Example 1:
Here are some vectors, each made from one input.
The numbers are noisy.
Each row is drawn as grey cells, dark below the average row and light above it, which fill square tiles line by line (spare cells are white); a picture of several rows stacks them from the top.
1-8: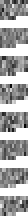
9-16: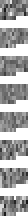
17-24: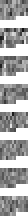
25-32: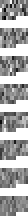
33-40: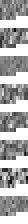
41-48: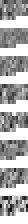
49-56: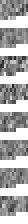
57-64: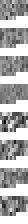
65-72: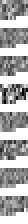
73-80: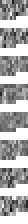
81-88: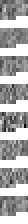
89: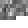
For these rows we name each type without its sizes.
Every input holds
a label.
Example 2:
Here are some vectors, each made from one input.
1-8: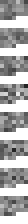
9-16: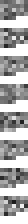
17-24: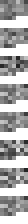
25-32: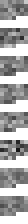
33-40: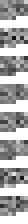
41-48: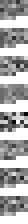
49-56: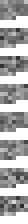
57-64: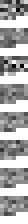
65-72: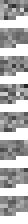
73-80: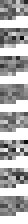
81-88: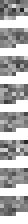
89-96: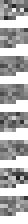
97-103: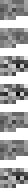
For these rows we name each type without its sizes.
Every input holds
a point on a line.
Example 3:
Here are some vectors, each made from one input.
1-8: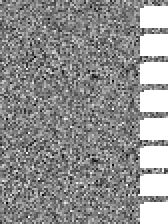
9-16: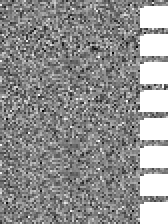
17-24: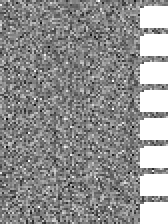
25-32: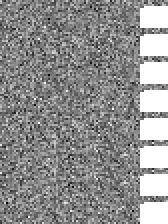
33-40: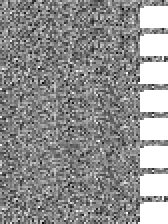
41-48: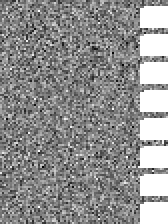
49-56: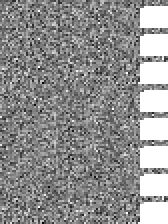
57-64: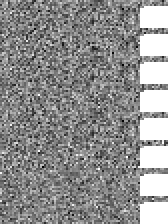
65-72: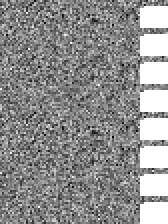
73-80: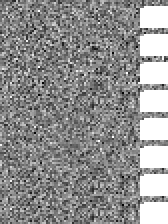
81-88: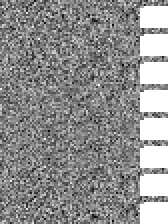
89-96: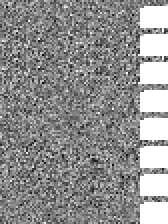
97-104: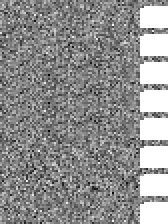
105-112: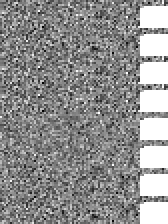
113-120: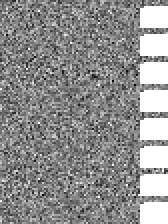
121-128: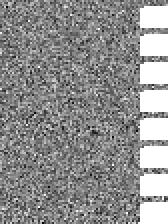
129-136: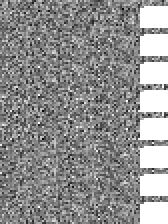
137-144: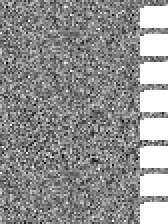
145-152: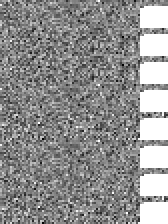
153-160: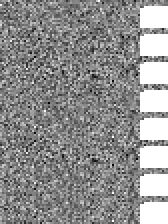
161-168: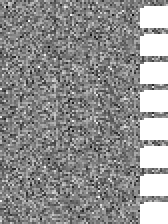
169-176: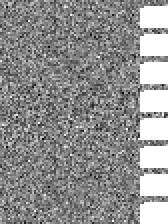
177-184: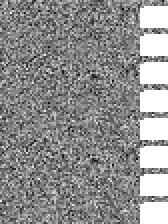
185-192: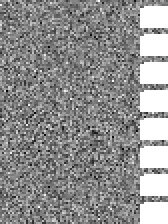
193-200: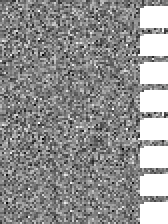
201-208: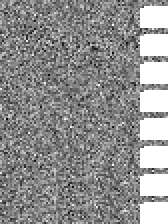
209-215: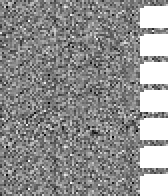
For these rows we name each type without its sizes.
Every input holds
a point on a line.
